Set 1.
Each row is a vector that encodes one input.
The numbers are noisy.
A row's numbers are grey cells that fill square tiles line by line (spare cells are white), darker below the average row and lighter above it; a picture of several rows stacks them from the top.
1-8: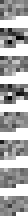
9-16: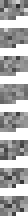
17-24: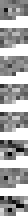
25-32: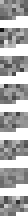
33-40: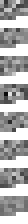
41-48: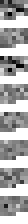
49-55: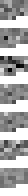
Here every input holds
either a fixed value, or a node of a 9-node tree.
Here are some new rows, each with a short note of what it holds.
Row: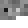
a node of a 9-node tree
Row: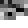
a fixed value
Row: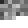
a node of a 9-node tree
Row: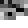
a fixed value
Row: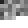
a node of a 9-node tree
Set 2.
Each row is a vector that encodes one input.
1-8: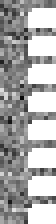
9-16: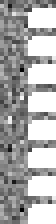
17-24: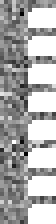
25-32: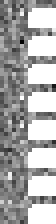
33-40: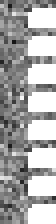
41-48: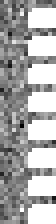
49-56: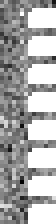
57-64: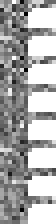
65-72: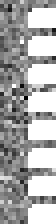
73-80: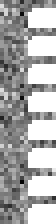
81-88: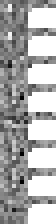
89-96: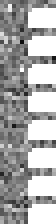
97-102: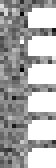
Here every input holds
either a fixed value, or four true/false values.
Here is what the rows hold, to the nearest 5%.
About 5% of them hold a fixed value. The rest hold four true/false values.
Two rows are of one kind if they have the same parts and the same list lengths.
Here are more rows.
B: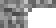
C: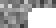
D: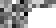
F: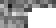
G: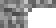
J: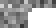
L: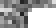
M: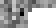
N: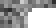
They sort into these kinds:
B, C, F, G, J, L, M, N
D

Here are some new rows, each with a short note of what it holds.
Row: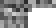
four true/false values
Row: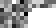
a fixed value
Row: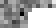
four true/false values
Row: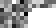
a fixed value
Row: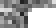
four true/false values
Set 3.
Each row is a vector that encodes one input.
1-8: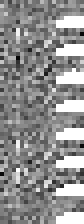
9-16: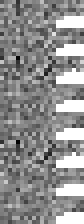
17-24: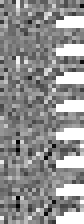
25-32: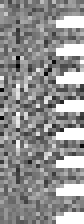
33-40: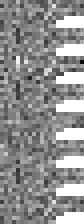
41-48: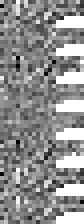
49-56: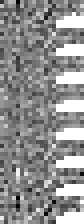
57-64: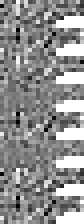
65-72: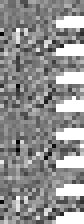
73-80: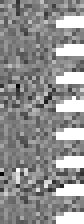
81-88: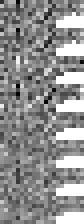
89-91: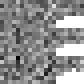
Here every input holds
a point on a 9-point line.
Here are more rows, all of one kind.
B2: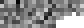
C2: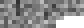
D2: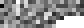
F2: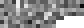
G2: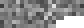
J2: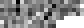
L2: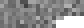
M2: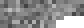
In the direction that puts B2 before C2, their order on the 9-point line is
J2, B2, C2, L2, M2, G2, F2, D2.
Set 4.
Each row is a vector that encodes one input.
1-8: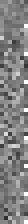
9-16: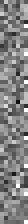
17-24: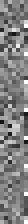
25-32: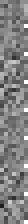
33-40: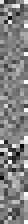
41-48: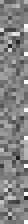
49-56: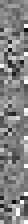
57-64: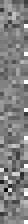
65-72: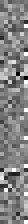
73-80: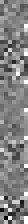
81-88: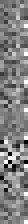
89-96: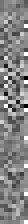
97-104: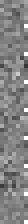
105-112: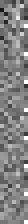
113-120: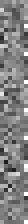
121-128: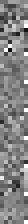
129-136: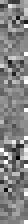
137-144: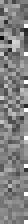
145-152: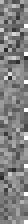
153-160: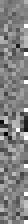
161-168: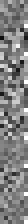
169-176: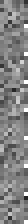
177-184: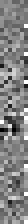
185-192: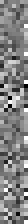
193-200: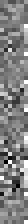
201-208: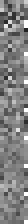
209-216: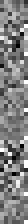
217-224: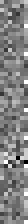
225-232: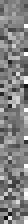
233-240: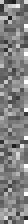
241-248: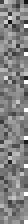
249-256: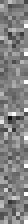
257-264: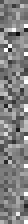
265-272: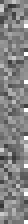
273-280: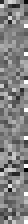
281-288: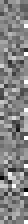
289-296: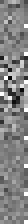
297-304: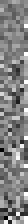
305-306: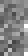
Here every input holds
a point on a 5-point line.
